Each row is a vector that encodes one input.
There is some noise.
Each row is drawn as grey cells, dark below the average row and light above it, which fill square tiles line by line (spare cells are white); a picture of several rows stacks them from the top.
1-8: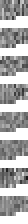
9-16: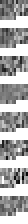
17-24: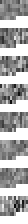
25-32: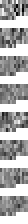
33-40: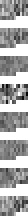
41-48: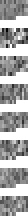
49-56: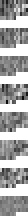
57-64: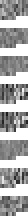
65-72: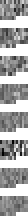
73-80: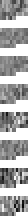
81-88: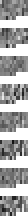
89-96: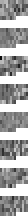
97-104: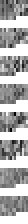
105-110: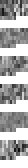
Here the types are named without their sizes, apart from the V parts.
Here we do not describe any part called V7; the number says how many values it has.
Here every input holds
a point on a line, together with either a point on a line, or a value of V7.
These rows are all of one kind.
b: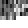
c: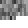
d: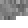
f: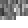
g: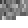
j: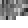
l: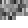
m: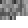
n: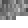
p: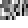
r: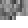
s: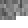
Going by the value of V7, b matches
d and p.
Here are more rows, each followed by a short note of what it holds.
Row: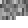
a point on each of two lines
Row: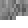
a point on a line and a value of V7
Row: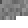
a point on each of two lines
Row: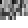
a point on each of two lines
